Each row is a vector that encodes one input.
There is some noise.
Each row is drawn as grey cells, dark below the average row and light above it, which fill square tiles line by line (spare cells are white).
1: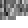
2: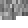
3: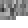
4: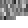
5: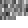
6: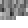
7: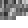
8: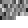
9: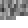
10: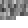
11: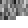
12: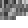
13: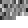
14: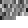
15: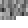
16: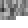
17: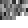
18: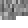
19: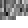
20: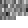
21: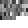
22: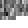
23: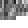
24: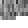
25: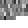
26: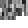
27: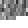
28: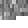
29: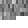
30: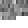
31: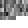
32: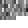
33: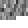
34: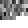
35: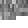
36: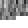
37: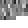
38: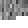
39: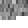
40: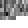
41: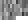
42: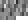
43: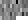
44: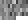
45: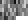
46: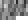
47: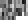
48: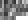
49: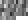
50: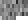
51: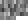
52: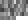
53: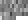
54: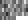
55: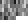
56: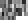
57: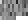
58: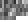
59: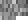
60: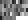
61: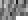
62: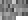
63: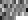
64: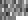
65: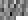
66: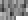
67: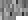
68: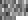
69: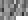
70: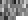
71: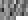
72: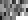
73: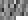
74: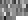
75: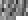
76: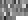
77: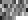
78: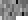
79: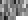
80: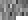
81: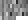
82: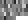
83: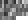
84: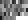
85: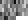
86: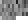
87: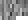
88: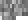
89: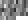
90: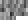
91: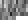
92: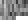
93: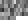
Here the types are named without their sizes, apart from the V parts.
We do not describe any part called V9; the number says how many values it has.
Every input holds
either a fixed value, or a node of a tree, or a true/false value and a value of V9.
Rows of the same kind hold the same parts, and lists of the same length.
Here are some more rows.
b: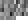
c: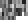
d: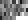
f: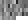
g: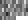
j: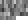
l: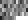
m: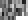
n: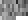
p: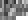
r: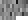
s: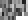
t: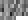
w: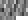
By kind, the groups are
b, f, j, n, r, t, w
c, m, s
d, g, l, p

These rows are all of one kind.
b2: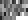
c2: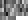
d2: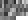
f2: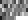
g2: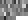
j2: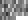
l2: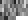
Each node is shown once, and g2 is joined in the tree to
j2 and l2.
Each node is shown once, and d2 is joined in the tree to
c2.
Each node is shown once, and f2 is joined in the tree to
b2 and j2.
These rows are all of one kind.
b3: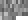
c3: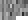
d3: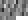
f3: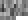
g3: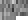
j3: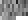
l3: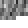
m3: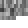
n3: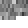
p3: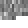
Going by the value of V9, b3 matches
f3, m3 and p3.
